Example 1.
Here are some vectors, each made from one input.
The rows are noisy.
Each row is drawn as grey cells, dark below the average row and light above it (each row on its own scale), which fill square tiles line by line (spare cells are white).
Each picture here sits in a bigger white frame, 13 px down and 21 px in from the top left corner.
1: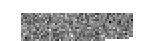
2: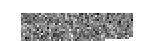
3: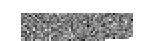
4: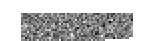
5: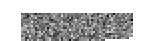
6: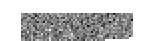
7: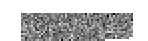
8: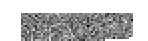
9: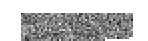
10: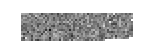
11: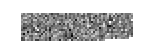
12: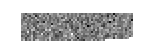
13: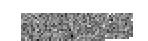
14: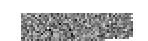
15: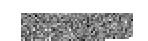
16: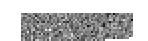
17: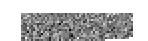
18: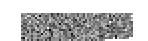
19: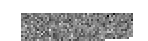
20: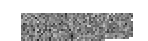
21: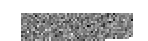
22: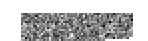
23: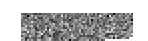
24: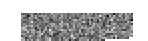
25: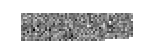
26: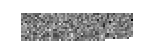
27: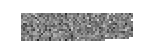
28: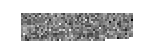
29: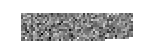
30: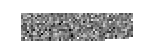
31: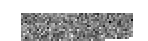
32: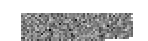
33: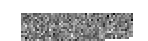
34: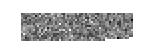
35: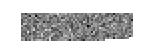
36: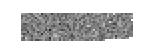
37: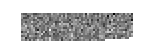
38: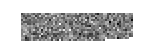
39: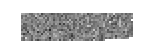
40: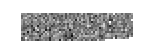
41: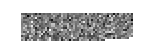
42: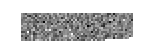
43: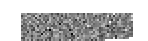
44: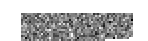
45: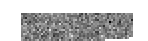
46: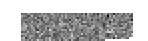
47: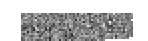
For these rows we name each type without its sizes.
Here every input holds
either a label, or a node of a tree.
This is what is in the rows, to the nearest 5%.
About 35% of them hold a label. The rest hold a node of a tree.
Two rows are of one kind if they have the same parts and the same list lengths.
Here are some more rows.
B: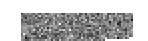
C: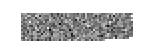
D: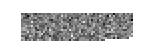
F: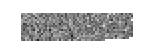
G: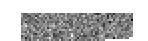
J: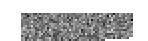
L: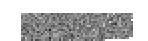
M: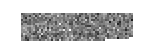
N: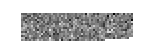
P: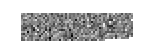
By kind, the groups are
B, D, G, J, M, N
C, F, L, P

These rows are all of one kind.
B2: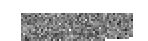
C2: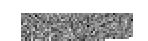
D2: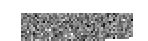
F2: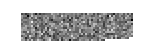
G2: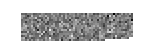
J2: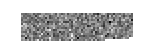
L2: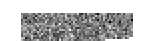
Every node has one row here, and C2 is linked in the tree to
D2.
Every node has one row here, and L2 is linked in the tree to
B2 and J2.
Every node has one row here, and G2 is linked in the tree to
F2 and J2.
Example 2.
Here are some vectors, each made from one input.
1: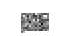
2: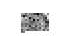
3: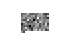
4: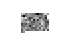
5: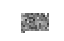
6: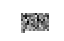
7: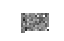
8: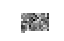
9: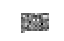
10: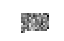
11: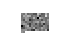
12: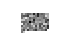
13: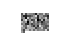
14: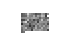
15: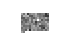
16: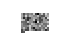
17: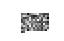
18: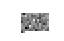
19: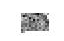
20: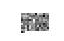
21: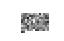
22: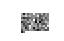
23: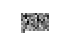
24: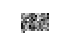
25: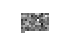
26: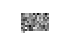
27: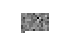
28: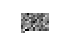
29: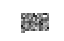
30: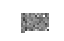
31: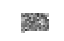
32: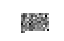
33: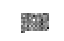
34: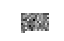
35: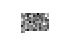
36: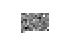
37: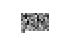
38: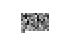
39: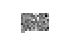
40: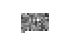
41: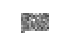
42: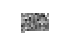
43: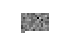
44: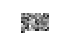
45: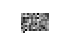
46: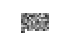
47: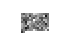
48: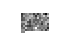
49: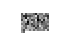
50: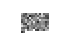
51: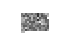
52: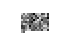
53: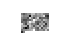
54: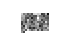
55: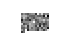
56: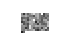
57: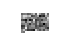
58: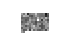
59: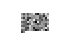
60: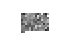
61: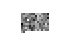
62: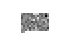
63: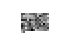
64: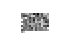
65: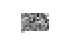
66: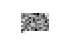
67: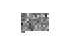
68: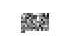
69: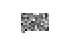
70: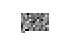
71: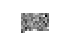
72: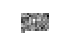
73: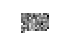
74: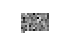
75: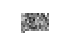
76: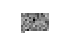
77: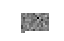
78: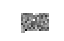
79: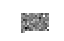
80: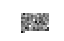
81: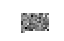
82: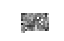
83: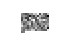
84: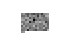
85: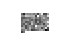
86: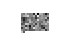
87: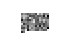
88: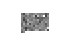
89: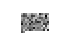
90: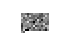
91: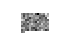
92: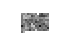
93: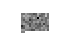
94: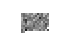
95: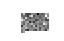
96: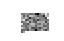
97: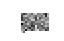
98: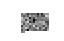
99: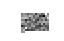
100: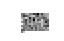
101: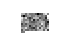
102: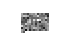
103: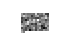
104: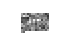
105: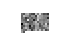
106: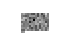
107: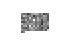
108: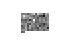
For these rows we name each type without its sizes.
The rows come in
2 kinds.
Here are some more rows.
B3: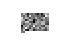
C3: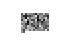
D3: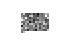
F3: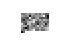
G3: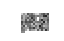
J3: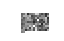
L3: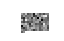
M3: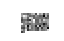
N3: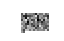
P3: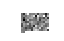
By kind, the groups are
B3, D3, F3, G3, J3, L3, M3, P3
C3, N3

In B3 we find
a label and a node of a tree.
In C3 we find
a fixed value.
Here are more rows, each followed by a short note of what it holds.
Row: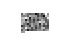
a label and a node of a tree
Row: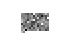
a label and a node of a tree
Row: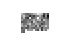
a label and a node of a tree
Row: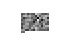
a label and a node of a tree
